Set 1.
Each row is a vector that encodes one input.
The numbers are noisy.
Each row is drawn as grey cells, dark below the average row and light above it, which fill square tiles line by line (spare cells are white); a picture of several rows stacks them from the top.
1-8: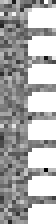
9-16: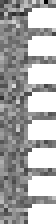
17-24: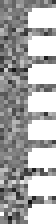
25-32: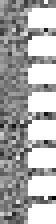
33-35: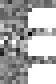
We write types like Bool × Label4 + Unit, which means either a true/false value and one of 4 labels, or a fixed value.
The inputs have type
Line5.
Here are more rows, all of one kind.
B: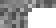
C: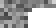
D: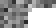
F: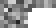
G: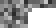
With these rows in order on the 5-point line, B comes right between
D and F.
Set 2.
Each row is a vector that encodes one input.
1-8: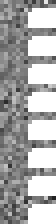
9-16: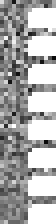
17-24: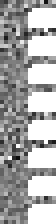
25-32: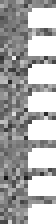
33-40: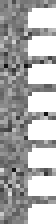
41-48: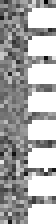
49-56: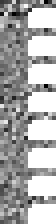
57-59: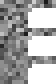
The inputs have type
Circle10 + Unit.
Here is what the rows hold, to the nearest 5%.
About 95% of them hold a point on a 10-point circle. The rest hold a fixed value.
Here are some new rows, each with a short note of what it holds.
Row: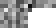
a point on a 10-point circle
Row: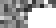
a fixed value
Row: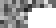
a fixed value
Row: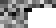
a fixed value
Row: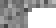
a point on a 10-point circle
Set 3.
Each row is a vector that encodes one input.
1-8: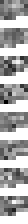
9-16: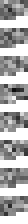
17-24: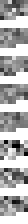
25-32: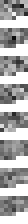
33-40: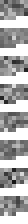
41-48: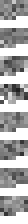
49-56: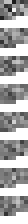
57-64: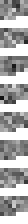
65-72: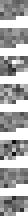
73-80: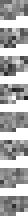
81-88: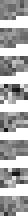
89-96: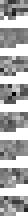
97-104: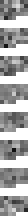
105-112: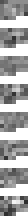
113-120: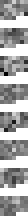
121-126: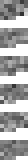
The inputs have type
Bool × Bool × Bool × Bool.
